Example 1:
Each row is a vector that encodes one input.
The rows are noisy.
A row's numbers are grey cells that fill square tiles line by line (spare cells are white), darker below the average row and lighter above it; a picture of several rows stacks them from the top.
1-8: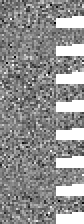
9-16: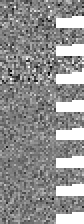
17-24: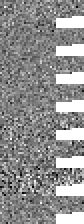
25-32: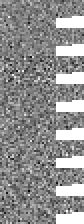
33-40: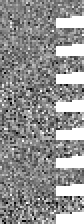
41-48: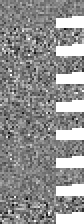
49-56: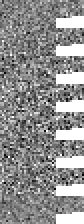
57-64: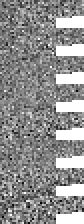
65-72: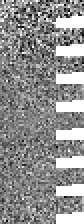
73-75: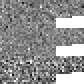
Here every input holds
either one of 10 labels, or a point on a 10-point line.
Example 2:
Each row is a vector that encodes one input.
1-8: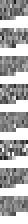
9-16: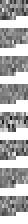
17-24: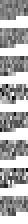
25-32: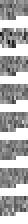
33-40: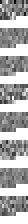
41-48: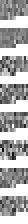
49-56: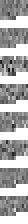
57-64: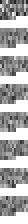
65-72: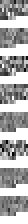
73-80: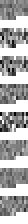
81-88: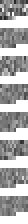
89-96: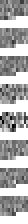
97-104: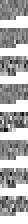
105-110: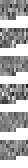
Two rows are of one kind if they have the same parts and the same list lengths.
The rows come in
2 kinds.
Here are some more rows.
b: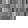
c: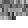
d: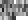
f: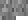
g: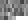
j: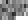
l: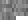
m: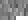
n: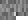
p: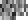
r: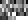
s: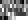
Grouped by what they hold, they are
b, c, d, f, l, m, n, r
g, j, p, s

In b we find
a point on a 10-point circle.
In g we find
a node of an 8-node tree.
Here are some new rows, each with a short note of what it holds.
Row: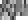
a node of an 8-node tree
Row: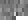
a point on a 10-point circle
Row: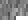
a point on a 10-point circle
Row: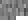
a point on a 10-point circle
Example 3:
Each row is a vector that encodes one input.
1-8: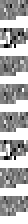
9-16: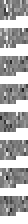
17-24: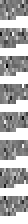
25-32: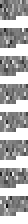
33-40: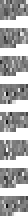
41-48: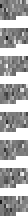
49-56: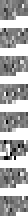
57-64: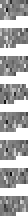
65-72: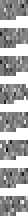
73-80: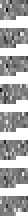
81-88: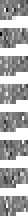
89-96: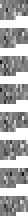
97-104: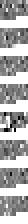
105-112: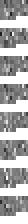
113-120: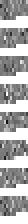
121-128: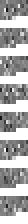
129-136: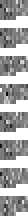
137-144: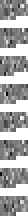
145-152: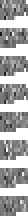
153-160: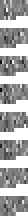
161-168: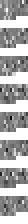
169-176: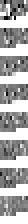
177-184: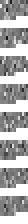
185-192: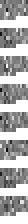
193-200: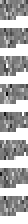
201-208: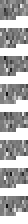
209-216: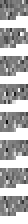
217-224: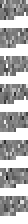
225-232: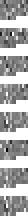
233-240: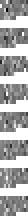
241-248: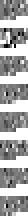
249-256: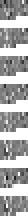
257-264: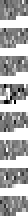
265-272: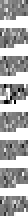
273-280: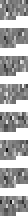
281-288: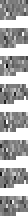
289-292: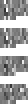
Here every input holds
either a fixed value, or one of 8 labels and a true/false value.
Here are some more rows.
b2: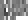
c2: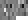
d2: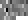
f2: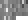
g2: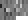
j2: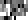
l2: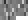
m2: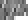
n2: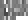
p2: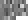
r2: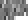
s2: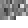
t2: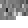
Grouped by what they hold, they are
b2, c2, d2, f2, g2, l2, m2, n2, p2, r2, s2, t2
j2

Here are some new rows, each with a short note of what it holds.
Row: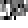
a fixed value
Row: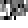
a fixed value
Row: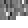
one of 8 labels and a true/false value
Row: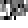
a fixed value
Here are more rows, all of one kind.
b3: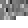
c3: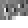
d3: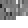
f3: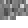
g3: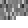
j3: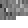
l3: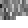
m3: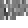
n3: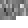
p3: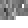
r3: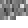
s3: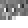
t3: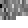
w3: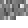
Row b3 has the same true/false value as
c3, g3 and s3.
